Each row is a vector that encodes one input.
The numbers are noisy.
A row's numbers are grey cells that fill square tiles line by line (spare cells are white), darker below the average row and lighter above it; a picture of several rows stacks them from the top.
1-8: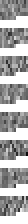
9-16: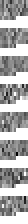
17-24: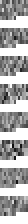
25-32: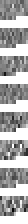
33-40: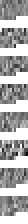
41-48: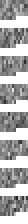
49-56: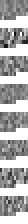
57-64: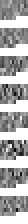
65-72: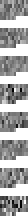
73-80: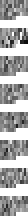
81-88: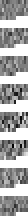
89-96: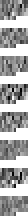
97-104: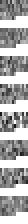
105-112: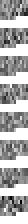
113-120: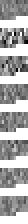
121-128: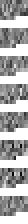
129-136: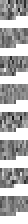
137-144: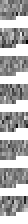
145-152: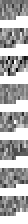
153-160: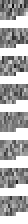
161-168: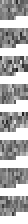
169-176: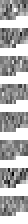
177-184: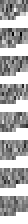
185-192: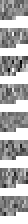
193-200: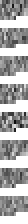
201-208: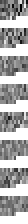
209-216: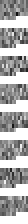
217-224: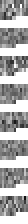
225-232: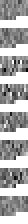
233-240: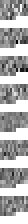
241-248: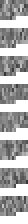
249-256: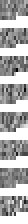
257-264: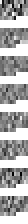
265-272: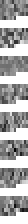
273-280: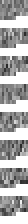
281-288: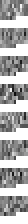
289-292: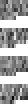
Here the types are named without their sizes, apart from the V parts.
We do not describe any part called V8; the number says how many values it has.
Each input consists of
a label, together with either four true/false values, or a value of V8.
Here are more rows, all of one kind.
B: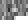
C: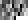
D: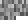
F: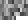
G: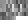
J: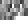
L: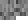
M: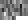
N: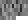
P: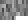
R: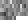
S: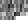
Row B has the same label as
C and S.
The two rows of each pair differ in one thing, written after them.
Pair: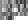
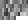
one of the four true/false values
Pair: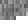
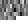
the label
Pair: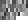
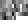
the label
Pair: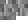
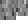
the label
